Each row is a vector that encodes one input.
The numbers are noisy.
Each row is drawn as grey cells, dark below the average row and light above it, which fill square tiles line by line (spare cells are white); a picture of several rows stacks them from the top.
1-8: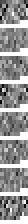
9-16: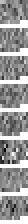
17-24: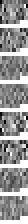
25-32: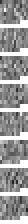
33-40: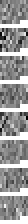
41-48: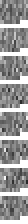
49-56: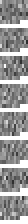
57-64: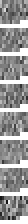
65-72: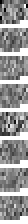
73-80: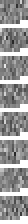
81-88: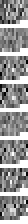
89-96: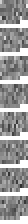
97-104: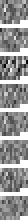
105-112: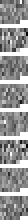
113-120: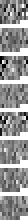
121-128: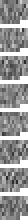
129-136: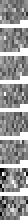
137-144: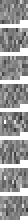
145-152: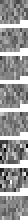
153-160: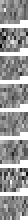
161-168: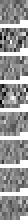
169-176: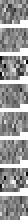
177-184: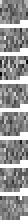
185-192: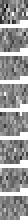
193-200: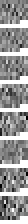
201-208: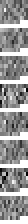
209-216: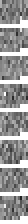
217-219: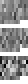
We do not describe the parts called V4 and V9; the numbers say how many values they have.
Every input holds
a value of V4, together with either a point on a 5-point circle and a point on a 6-point circle, or four true/false values and a value of V9.
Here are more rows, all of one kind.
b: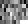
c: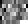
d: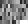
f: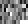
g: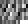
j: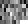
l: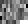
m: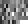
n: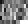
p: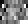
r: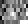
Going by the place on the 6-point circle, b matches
j, p and r.
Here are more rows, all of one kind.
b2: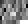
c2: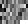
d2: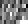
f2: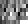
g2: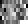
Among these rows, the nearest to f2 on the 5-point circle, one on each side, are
b2 and d2.
